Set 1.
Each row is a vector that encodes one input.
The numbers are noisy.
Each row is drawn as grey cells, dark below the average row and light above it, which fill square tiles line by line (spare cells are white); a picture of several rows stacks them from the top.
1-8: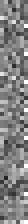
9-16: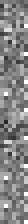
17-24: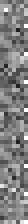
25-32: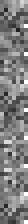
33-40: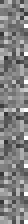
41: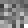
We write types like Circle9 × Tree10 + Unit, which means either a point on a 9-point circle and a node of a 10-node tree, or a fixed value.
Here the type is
Label9.
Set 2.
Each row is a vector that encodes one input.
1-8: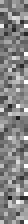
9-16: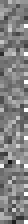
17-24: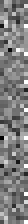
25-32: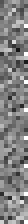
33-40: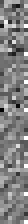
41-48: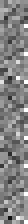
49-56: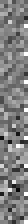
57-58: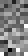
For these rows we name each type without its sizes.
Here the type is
Line.
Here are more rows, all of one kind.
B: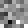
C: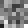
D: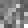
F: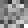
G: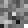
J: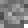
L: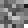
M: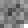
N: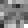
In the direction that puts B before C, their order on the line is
F, B, D, J, L, N, M, G, C.
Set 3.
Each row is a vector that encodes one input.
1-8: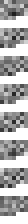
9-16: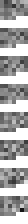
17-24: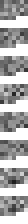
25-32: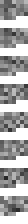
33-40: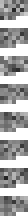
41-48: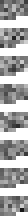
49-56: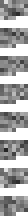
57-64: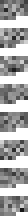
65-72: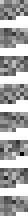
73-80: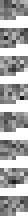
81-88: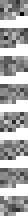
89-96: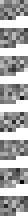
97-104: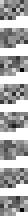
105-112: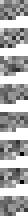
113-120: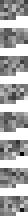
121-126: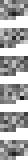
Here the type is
Line17.
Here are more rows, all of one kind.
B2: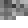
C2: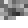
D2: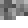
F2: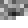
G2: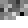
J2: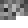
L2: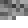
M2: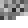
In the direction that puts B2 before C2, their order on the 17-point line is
G2, J2, L2, B2, D2, M2, F2, C2.
